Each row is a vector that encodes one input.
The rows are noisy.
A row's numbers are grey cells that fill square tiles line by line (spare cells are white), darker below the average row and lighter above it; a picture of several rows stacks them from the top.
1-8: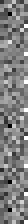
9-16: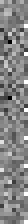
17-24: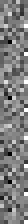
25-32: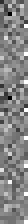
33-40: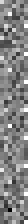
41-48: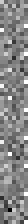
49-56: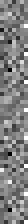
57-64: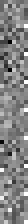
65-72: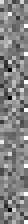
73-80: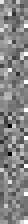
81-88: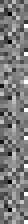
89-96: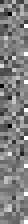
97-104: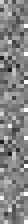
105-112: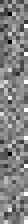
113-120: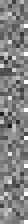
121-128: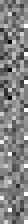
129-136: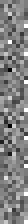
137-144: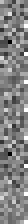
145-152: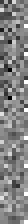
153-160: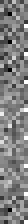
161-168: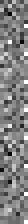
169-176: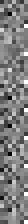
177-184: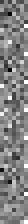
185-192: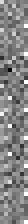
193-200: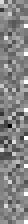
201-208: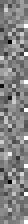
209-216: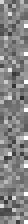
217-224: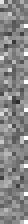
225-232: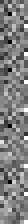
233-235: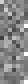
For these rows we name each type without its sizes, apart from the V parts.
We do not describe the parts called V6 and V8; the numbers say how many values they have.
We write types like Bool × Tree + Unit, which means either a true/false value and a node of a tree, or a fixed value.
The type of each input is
(Bool × Bool × Bool × Bool + V6) × V8 + List(Line).
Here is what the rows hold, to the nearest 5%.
About 65% of them hold a value of V8, together with either four true/false values, or a value of V6. The rest are lists of points on a line.
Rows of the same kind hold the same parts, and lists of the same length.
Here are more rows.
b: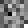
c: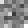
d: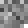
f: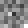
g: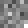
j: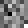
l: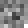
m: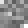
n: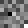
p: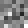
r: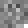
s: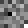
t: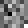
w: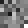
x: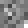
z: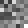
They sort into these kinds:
b, j, t
c, d, f, l, m, p
g, r, x
n, s
w
z

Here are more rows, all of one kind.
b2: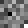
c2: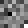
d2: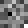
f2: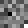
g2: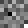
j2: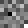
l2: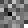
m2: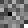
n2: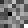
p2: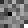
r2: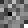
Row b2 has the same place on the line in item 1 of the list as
c2, p2 and r2.
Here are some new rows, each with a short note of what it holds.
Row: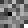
a list of three items
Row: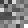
the empty list
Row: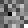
a list of two items
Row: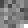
a value of V6 and a value of V8
